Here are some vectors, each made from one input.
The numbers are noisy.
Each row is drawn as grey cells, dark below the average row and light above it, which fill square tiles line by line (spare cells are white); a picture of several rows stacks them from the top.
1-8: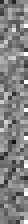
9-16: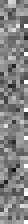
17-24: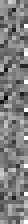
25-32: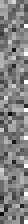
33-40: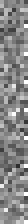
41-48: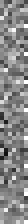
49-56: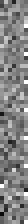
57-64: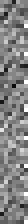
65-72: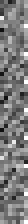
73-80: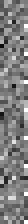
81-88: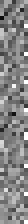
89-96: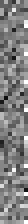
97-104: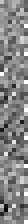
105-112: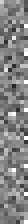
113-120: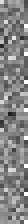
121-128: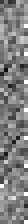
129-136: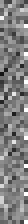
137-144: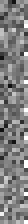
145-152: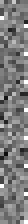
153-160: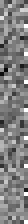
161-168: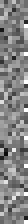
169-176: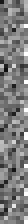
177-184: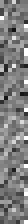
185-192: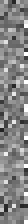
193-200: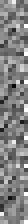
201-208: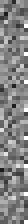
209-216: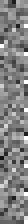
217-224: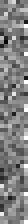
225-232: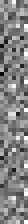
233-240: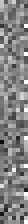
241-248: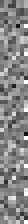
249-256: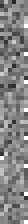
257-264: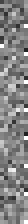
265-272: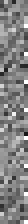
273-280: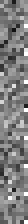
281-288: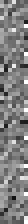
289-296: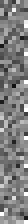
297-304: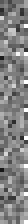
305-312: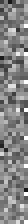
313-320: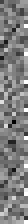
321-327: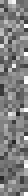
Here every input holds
three true/false values, together with either one of 8 labels, or a point on a 10-point line.
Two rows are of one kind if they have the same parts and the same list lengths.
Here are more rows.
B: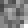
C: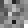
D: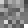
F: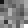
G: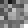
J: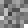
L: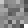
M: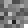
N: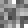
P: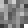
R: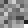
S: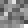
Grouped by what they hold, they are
B, F, G, J, R, S
C, D, L, M, N, P

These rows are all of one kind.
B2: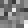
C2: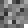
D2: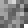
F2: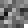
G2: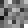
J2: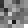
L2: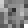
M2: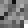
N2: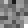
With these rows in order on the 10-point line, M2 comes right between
G2 and L2.
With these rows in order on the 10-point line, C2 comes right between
G2 and J2.
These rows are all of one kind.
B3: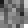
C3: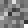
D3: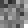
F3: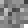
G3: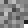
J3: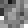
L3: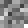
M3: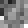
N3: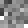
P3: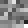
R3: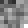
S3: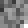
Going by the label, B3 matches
C3, D3 and L3.
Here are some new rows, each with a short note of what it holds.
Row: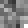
one of 8 labels and three true/false values
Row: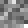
one of 8 labels and three true/false values
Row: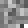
a point on a 10-point line and three true/false values
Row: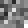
a point on a 10-point line and three true/false values
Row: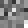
a point on a 10-point line and three true/false values
